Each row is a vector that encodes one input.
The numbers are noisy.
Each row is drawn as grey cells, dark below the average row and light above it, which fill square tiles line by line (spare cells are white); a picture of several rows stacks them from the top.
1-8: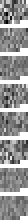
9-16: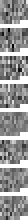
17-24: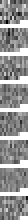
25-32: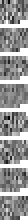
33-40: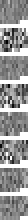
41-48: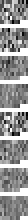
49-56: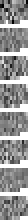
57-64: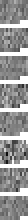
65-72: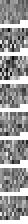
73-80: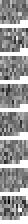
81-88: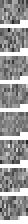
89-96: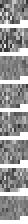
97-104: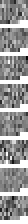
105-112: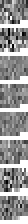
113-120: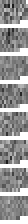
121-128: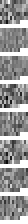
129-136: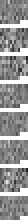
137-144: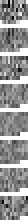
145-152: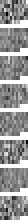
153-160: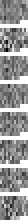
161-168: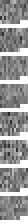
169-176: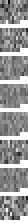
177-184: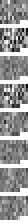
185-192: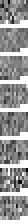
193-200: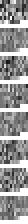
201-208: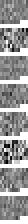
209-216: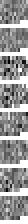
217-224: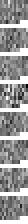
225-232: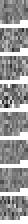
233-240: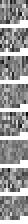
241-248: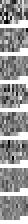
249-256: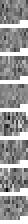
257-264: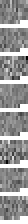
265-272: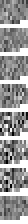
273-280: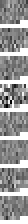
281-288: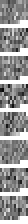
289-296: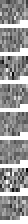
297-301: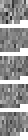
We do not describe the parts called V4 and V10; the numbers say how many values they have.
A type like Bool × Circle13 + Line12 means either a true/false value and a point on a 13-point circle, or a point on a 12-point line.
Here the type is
Line5 + Line6 + (Line7 + V4) × V10.
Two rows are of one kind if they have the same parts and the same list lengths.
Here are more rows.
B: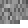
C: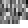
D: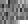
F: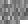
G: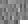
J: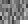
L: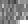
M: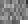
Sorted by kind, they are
B, M
C, D
F, G
J, L

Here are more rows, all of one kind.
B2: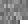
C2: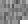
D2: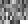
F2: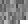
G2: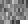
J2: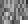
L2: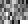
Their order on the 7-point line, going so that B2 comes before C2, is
J2, F2, L2, G2, B2, D2, C2.
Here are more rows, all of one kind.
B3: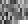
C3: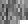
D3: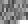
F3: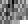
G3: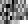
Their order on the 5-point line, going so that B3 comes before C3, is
B3, C3, F3, G3, D3.
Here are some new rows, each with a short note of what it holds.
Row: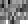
a point on a 5-point line
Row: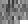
a point on a 5-point line
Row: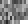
a point on a 7-point line and a value of V10
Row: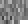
a value of V4 and a value of V10
